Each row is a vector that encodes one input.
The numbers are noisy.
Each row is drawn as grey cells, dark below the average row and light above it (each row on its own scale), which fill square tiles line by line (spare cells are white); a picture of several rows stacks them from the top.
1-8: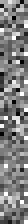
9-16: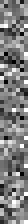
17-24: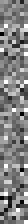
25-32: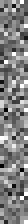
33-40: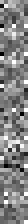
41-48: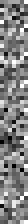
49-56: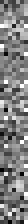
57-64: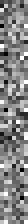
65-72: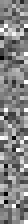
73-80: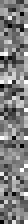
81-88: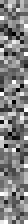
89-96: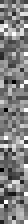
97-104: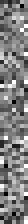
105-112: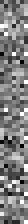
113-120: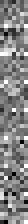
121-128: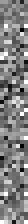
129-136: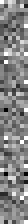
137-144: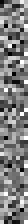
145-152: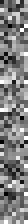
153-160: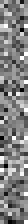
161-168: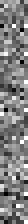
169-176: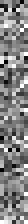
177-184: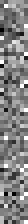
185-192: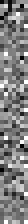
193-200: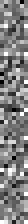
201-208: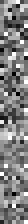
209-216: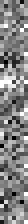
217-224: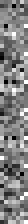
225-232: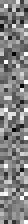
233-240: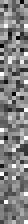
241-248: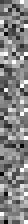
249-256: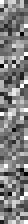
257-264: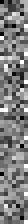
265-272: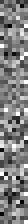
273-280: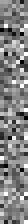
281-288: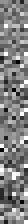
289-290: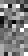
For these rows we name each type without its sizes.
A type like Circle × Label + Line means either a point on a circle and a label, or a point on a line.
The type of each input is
Bool × (Line × Line + Unit).
